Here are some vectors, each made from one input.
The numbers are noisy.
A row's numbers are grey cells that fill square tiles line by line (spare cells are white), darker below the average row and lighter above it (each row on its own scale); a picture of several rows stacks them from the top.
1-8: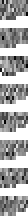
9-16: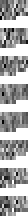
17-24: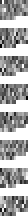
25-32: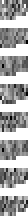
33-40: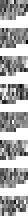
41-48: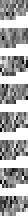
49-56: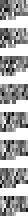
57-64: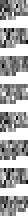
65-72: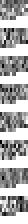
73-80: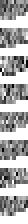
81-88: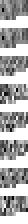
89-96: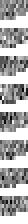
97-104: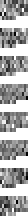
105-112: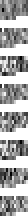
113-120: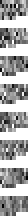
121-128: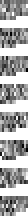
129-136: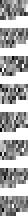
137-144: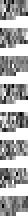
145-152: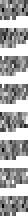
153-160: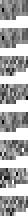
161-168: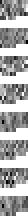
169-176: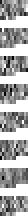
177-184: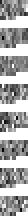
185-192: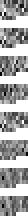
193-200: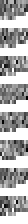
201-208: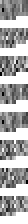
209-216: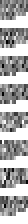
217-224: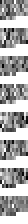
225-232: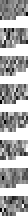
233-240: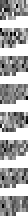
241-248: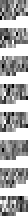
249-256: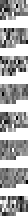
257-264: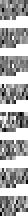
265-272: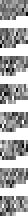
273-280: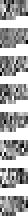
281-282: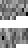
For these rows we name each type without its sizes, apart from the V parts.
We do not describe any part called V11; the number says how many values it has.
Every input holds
a value of V11, together with either a point on a circle, a label and a true/false value, or a fixed value.
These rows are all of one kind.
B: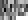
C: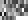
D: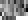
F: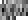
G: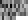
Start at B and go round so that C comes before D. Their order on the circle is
B, G, C, D, F.
